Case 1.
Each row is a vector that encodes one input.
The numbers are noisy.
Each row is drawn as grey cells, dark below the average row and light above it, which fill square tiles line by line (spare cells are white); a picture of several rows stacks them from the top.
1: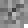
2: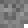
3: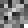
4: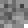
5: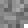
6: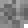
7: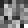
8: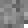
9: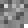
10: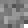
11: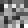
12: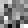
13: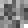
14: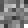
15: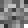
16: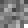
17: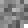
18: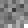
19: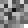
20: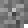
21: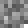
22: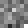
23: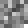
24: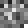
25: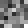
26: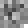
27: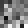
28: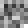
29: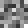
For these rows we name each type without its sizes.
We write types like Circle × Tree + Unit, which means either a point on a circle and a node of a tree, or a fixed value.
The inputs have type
Bool × Bool × Bool.
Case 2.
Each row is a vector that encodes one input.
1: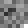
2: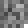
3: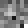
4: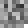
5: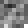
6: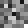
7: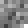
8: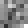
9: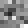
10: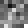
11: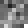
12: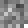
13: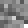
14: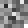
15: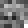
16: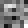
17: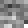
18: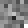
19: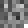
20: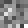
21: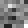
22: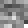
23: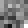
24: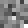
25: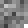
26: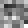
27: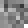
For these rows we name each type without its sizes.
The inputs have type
Bool × Bool × Bool.
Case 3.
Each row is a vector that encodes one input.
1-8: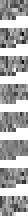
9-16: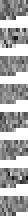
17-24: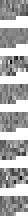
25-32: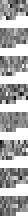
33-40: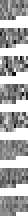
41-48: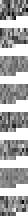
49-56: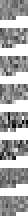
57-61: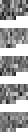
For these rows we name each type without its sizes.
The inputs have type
Tree.
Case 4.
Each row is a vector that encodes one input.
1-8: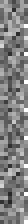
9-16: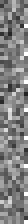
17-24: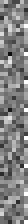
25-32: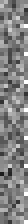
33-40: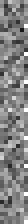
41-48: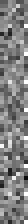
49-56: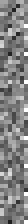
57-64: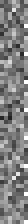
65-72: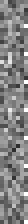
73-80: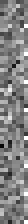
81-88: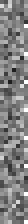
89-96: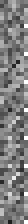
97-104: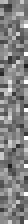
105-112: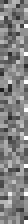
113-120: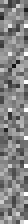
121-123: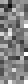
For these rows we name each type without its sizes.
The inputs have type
Bool × Bool × Bool.
